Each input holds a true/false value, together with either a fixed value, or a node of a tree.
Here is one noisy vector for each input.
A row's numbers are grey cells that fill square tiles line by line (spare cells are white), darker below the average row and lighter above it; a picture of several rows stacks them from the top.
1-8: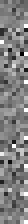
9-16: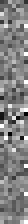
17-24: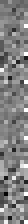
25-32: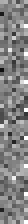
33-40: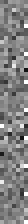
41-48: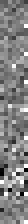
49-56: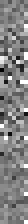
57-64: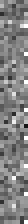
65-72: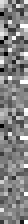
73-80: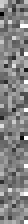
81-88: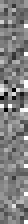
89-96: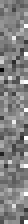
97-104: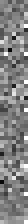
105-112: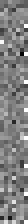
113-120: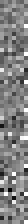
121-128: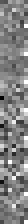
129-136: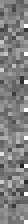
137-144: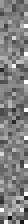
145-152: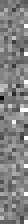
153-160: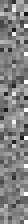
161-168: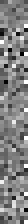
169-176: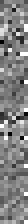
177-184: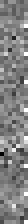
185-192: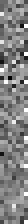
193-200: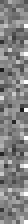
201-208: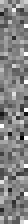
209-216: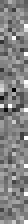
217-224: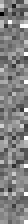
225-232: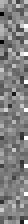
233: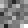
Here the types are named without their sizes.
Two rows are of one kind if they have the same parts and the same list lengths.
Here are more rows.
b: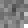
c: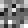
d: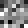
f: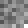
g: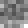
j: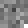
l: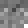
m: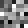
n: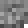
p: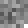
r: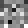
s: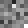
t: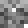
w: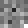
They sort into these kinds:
b, c, d, f, g, j, l, n, p, r, t, w
m, s

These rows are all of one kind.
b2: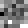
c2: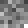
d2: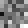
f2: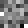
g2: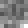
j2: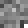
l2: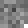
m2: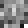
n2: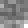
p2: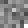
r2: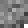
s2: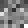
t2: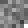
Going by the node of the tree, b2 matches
c2, g2 and t2.
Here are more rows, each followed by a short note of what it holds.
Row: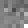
a node of a tree and a true/false value
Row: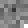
a node of a tree and a true/false value
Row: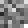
a node of a tree and a true/false value
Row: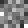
a node of a tree and a true/false value
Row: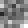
a node of a tree and a true/false value
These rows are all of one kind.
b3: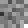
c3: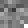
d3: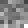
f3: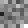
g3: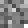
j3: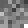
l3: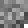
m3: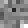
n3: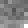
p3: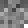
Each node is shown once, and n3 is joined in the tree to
d3 and j3.
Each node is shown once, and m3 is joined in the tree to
l3.
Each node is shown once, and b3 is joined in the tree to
f3 and g3.
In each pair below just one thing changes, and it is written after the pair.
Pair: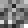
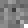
the true/false value
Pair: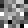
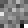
the node of the tree
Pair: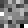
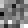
the true/false value
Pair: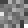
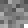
the true/false value
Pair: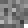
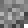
the node of the tree
